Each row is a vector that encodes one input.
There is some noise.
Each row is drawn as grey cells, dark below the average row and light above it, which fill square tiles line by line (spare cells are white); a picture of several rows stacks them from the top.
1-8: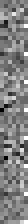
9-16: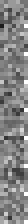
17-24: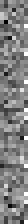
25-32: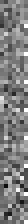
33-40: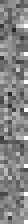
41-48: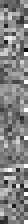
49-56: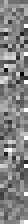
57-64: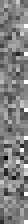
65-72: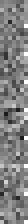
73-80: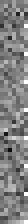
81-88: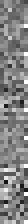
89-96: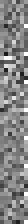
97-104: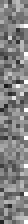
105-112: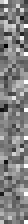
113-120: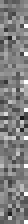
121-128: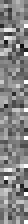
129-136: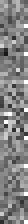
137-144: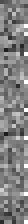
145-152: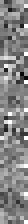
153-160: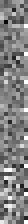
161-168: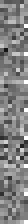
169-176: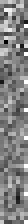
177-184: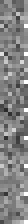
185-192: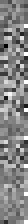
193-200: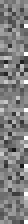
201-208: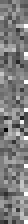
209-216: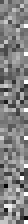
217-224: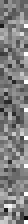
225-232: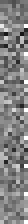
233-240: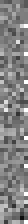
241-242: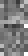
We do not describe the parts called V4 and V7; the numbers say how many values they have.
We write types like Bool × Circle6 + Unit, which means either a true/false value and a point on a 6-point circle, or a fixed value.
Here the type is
Bool × Circle8 × Line5 × V7 + V4.
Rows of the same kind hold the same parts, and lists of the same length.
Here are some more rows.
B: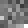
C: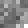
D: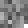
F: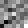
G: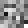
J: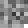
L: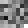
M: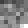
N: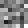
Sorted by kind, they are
B, C, D, F, J, M, N
G, L

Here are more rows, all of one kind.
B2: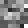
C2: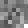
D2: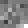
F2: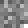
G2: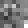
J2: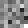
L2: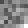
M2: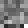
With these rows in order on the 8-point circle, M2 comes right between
B2 and C2.
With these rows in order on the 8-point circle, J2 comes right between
F2 and G2.
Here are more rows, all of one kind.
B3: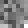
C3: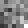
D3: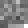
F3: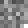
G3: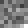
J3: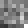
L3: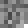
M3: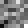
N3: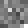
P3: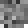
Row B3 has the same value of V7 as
G3 and L3.
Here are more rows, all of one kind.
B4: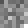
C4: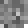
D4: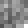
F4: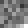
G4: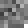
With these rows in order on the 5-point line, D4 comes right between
B4 and F4.
